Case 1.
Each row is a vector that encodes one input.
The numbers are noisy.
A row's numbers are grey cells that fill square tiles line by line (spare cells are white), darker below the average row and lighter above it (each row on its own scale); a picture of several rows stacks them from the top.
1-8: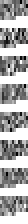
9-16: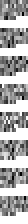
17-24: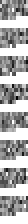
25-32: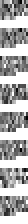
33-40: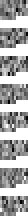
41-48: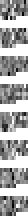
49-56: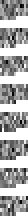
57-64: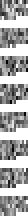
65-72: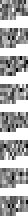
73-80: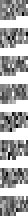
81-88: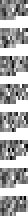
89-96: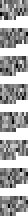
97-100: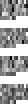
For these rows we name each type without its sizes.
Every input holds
either a label, or four true/false values.
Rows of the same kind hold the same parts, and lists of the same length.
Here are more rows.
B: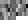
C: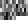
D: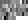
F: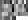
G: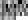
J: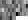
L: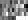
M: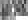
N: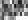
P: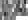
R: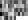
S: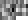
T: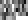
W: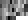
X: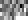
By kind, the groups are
B, F, G, J, L, N, S, W, X
C, D, M, P, R, T

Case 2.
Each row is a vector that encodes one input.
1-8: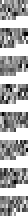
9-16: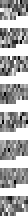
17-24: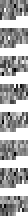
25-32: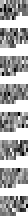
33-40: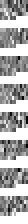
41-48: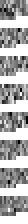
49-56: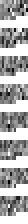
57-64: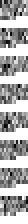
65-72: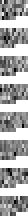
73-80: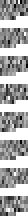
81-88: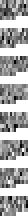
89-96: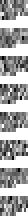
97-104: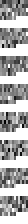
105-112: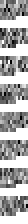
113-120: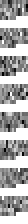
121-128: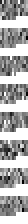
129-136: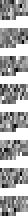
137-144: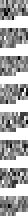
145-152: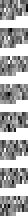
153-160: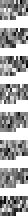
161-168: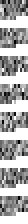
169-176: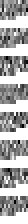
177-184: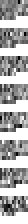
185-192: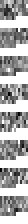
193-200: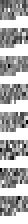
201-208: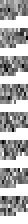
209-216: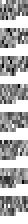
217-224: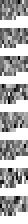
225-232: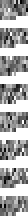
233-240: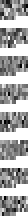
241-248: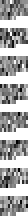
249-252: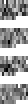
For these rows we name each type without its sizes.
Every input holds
a list of points on a line.
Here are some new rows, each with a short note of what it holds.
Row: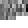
a list of two items
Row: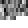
the empty list
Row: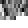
the empty list
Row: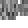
a list of two items
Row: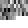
a list of two items
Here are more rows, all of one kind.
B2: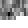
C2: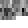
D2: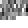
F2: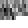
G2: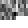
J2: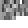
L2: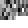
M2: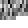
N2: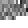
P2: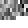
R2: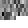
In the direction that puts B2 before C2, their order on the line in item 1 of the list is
P2, N2, D2, M2, L2, J2, R2, B2, C2, F2, G2.
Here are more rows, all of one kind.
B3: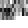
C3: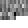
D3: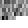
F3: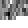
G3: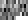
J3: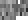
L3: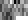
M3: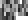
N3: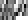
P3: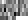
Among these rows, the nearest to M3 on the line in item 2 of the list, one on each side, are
L3 and P3.
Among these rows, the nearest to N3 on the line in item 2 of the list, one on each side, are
F3 and G3.
